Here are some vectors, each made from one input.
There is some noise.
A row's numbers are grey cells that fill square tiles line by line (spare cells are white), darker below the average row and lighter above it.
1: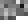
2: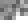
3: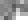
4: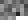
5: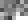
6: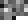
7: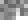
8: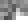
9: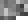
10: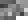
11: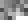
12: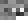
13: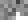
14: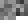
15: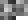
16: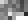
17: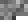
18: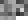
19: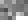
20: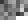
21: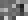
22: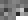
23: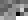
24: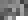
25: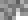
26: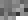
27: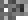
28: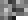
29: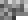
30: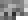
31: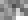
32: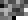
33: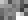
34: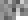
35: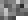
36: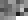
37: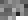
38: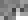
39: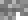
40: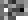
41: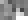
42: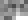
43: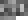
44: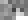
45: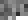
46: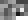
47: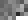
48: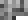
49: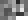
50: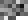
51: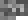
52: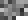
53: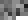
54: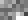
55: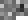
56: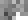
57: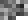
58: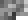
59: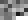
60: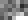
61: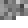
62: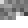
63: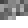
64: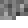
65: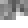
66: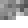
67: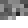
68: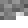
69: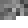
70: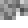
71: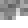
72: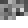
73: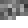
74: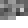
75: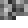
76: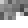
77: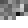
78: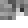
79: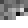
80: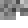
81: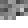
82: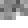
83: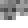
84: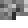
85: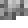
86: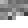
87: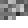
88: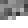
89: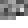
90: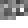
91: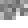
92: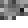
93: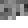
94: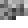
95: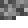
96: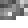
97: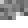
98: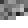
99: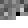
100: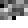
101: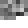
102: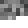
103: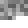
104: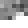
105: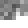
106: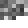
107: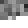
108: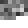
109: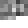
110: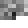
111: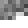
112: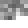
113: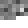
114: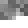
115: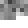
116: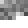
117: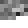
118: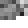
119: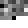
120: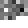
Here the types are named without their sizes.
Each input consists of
either a point on a circle, or four true/false values.
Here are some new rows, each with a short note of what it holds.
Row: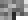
a point on a circle
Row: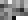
a point on a circle
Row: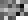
a point on a circle
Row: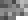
a point on a circle
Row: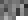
four true/false values
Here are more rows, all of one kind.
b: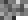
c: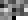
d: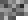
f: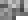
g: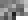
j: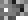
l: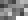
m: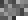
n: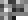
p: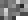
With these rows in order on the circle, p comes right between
b and d.
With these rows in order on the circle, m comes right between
c and l.
